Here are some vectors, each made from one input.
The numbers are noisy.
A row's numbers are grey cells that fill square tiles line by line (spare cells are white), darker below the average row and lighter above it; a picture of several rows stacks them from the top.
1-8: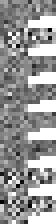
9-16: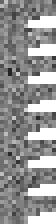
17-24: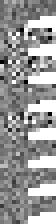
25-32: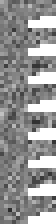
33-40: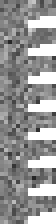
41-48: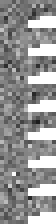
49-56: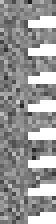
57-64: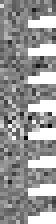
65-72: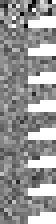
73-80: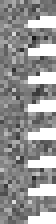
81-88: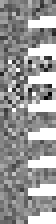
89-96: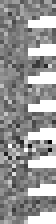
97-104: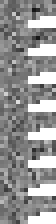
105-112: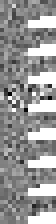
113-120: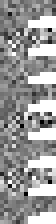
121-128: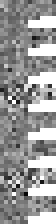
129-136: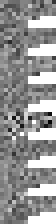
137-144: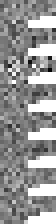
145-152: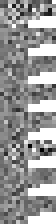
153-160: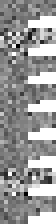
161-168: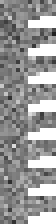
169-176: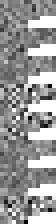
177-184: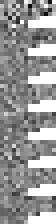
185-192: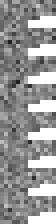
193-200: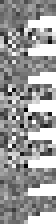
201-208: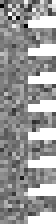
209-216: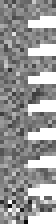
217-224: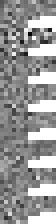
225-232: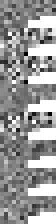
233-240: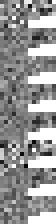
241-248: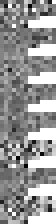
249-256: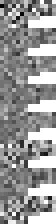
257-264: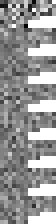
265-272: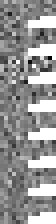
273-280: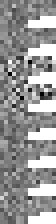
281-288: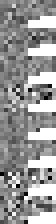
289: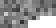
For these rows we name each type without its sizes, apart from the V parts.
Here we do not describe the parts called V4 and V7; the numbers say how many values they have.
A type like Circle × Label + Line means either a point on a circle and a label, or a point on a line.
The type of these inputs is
Bool × Bool × Bool × (Circle + V4) + Tree × V7.
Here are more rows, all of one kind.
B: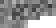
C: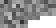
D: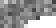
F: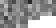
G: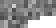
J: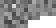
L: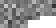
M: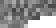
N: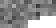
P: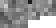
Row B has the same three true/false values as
G, M and N.
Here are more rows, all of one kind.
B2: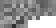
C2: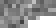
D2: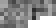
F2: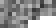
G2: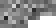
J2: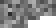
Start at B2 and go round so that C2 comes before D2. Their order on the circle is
B2, C2, F2, D2, G2, J2.
